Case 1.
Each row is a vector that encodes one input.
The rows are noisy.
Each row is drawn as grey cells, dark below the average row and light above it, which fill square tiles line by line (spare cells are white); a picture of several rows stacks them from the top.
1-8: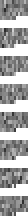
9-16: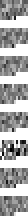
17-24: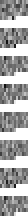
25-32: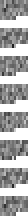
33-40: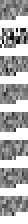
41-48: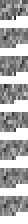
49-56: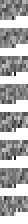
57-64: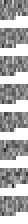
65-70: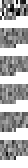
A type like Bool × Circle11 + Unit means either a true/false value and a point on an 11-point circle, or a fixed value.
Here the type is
List2(Line6).
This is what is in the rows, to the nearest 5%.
All of them are lists of up to two points on a 6-point line: about 5% are empty, 45% hold one and 50% two.
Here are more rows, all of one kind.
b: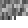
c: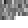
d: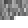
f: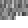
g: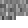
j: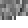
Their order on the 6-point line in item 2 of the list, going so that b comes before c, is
d, b, c, j, g, f.
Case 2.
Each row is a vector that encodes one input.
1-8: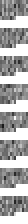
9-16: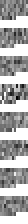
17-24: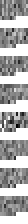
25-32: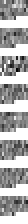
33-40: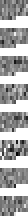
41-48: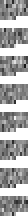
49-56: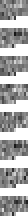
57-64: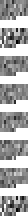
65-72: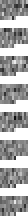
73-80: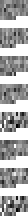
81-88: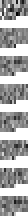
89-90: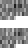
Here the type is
List2(Line9).
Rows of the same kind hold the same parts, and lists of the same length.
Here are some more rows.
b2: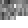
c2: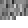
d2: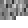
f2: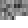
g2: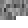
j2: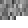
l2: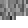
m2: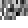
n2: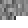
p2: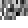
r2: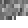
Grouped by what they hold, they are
b2, l2, r2
c2, d2, f2, g2, j2, n2
m2, p2

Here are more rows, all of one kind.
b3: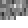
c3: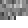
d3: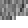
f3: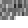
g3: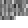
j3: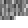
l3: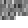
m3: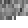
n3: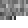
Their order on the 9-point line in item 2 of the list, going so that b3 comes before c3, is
d3, m3, j3, g3, l3, b3, c3, f3, n3.
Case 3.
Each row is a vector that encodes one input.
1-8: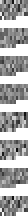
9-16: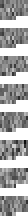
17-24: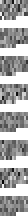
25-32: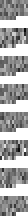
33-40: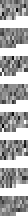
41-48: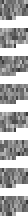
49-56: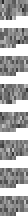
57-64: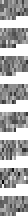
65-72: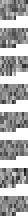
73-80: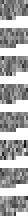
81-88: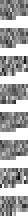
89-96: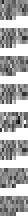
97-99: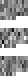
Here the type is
Line6 + Line11.
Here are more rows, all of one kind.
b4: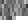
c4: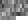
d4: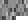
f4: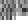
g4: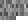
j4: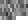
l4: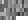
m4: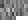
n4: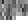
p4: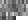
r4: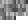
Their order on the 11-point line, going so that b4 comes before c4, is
f4, n4, b4, j4, g4, m4, c4, l4, d4, p4, r4.
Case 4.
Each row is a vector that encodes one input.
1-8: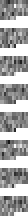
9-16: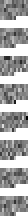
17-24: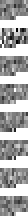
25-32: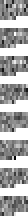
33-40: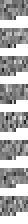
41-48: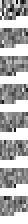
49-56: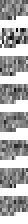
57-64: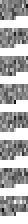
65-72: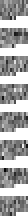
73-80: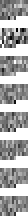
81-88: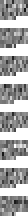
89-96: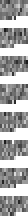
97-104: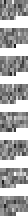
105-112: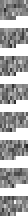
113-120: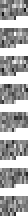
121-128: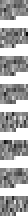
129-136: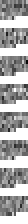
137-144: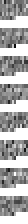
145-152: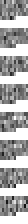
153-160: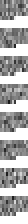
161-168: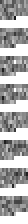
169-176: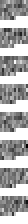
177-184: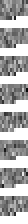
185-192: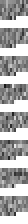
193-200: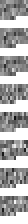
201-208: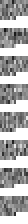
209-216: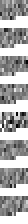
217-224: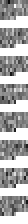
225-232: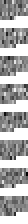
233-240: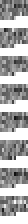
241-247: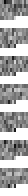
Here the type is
List2(Line18).
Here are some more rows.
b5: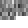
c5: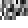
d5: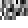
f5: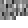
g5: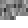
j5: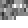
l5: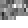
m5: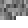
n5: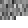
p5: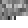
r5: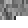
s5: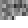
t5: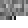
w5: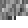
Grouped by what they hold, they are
b5, j5, l5, p5, t5, w5
c5, d5
f5, g5, m5, n5, r5, s5

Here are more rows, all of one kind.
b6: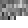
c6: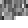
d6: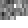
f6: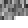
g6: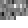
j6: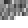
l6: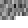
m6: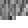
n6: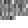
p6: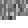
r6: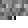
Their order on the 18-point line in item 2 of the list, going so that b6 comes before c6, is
g6, r6, l6, b6, p6, f6, c6, m6, n6, j6, d6.
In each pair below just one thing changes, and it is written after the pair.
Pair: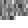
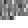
the place on the 18-point line in item 2 of the list
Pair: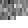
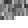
the place on the 18-point line in item 1 of the list
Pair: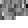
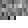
the place on the 18-point line in item 1 of the list
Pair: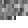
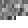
the place on the 18-point line in item 2 of the list
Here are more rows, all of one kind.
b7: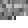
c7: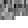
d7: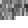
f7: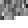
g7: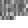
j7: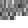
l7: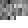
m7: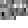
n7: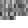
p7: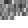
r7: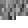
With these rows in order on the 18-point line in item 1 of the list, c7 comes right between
d7 and p7.
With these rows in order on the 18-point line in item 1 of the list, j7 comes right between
n7 and p7.
